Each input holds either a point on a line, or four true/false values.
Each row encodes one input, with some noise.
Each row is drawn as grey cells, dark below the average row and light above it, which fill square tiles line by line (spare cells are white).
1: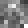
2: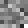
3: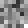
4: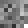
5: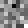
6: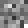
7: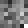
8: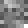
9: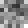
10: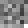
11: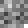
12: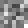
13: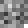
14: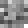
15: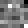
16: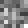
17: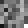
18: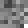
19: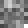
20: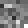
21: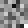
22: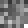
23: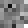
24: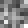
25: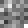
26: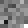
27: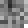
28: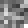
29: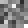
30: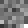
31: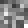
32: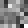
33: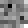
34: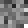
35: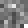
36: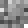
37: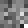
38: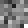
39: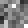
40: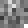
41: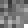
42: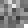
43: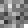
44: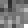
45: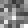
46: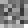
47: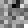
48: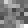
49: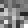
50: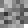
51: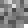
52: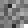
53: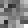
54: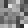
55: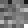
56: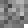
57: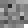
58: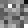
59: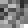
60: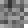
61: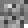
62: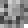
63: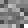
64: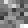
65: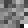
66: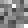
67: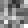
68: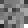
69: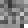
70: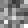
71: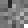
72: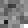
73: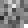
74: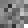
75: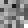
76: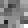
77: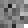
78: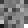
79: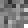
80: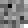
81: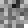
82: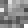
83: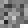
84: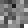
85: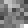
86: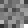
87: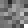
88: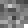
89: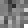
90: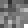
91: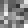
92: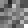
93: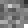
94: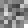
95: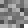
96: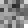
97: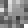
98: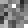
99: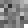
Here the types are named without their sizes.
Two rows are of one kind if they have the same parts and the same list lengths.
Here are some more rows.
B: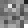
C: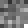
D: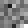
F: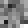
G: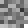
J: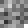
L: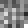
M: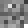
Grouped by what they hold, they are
B, C, D, F, G, J, M
L

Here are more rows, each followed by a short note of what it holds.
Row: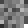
four true/false values
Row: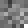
four true/false values
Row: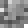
four true/false values
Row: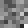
four true/false values
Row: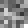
a point on a line
